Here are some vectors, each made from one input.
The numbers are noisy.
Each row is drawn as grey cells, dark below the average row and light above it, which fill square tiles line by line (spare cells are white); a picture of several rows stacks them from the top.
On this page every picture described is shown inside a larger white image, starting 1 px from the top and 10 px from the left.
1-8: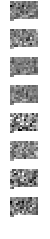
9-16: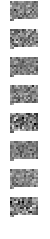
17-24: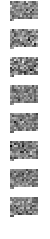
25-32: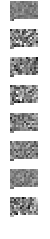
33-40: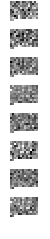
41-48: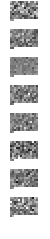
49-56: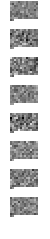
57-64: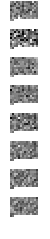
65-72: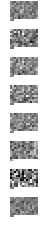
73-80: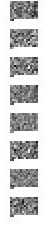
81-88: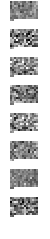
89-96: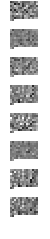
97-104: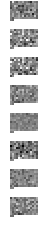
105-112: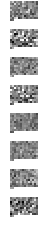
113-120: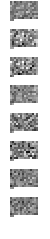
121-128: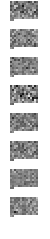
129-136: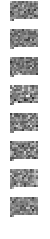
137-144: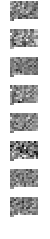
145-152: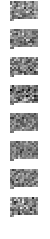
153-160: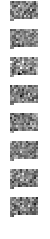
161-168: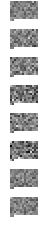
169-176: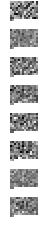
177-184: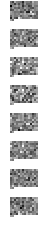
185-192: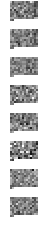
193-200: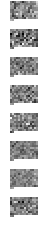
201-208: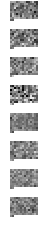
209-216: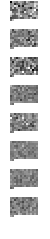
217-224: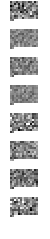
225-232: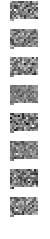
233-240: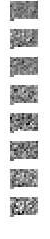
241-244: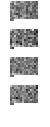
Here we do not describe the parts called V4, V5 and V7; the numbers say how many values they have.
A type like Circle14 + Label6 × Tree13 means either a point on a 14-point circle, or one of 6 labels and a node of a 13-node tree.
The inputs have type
(Bool × Bool × Bool × Bool + Tree8) × Label8 + V4 × V7 + V5.
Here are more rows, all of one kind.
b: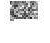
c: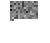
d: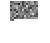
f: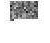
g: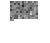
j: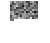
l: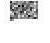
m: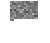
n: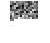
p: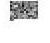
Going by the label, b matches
c, f, l and p.
